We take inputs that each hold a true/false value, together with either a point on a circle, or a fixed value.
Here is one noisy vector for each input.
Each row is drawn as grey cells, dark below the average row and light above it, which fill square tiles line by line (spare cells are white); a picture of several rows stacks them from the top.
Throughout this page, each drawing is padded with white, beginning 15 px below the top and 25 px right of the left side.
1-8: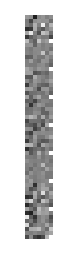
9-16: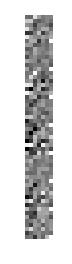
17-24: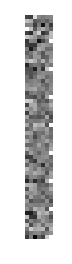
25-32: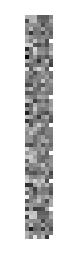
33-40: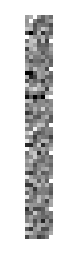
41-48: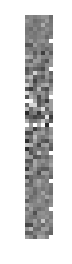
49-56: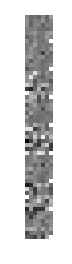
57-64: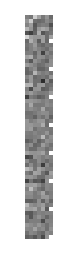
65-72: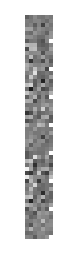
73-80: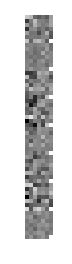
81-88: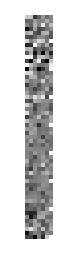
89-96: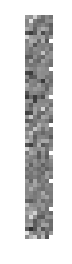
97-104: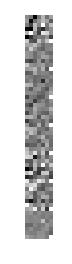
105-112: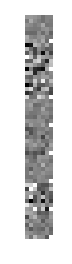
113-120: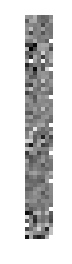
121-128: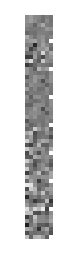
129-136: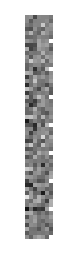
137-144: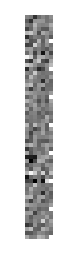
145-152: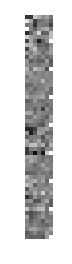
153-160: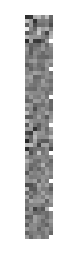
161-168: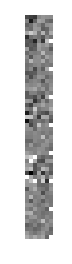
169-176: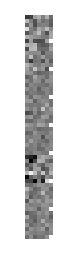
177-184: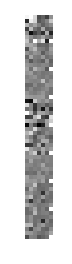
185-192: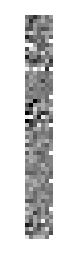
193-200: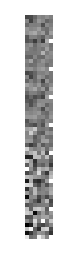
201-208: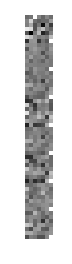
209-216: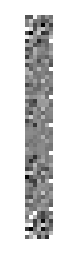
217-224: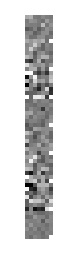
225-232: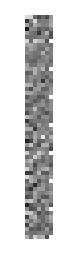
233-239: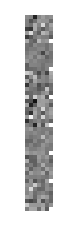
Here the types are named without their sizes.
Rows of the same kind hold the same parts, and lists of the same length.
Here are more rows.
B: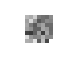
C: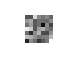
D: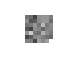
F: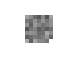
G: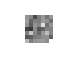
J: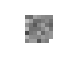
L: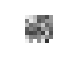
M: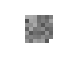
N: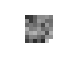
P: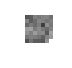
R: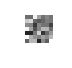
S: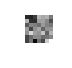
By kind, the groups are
B, F, G, J, L, R
C, D, M, N, P, S

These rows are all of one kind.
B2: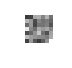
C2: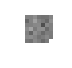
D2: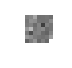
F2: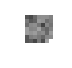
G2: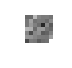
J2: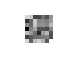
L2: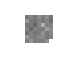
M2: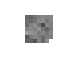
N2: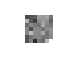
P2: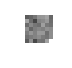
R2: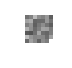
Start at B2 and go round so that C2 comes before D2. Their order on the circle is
B2, C2, L2, J2, D2, R2, P2, N2, G2, M2, F2.
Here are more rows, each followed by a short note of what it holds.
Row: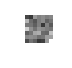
a true/false value
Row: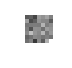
a point on a circle and a true/false value
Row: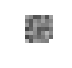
a true/false value
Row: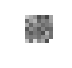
a true/false value
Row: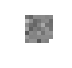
a true/false value
